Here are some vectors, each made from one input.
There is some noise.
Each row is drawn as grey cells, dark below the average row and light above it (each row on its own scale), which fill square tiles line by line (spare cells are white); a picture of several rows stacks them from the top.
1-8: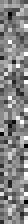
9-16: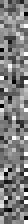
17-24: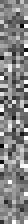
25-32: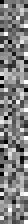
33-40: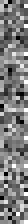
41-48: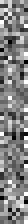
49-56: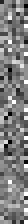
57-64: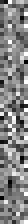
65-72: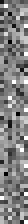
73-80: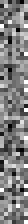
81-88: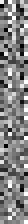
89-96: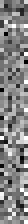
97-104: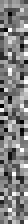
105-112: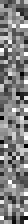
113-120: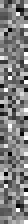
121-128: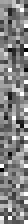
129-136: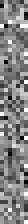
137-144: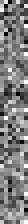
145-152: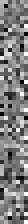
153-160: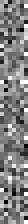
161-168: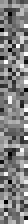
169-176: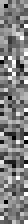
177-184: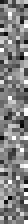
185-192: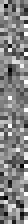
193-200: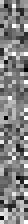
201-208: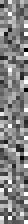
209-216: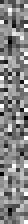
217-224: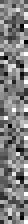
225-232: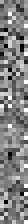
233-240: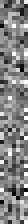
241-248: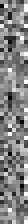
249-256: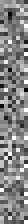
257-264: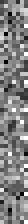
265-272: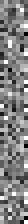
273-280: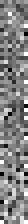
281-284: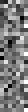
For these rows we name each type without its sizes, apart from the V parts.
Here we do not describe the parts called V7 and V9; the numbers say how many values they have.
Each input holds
a point on a line, a true/false value, a value of V7 and a value of V9.
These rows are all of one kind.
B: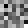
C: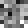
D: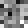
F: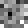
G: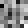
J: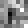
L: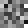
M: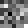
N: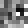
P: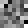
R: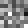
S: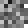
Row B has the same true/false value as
J and R.
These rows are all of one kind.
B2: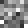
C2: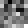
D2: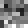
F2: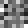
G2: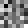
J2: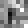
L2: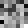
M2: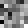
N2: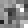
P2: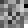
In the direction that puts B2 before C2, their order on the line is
J2, F2, G2, B2, M2, N2, L2, P2, C2, D2.
